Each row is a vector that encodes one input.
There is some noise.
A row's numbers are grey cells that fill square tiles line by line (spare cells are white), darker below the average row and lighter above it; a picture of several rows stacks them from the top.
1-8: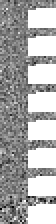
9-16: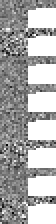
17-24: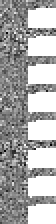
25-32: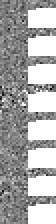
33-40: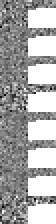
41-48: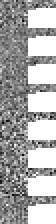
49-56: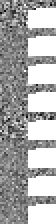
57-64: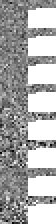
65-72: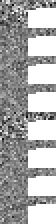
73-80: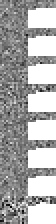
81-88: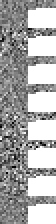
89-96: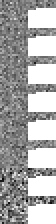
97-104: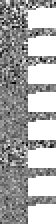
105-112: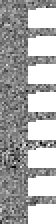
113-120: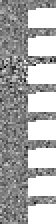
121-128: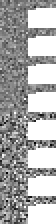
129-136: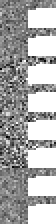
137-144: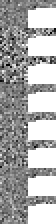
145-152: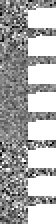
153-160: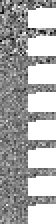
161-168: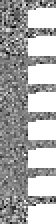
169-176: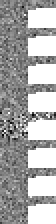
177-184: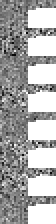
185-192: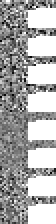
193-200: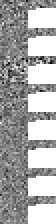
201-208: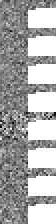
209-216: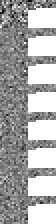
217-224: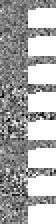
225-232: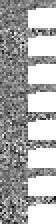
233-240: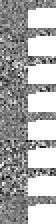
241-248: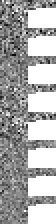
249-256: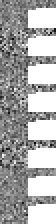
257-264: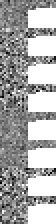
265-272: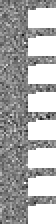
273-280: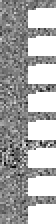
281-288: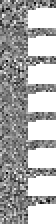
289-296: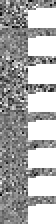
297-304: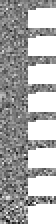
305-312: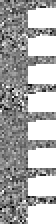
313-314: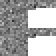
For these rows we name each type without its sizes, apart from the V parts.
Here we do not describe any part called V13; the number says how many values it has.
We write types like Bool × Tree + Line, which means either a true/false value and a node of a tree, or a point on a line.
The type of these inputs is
Bool × Circle × (Circle + Unit) × Label + V13.
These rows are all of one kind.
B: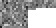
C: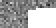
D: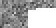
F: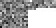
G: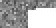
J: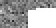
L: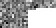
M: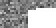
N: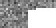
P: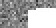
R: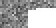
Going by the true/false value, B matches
C, D, G and J.
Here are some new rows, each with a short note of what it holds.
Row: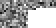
a value of V13
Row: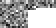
a value of V13
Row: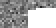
a point on a circle, a label and a true/false value
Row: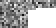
a value of V13
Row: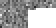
a point on each of two circles, a label and a true/false value
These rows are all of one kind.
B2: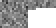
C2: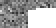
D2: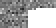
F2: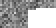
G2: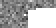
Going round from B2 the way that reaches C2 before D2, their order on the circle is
B2, C2, D2, G2, F2.
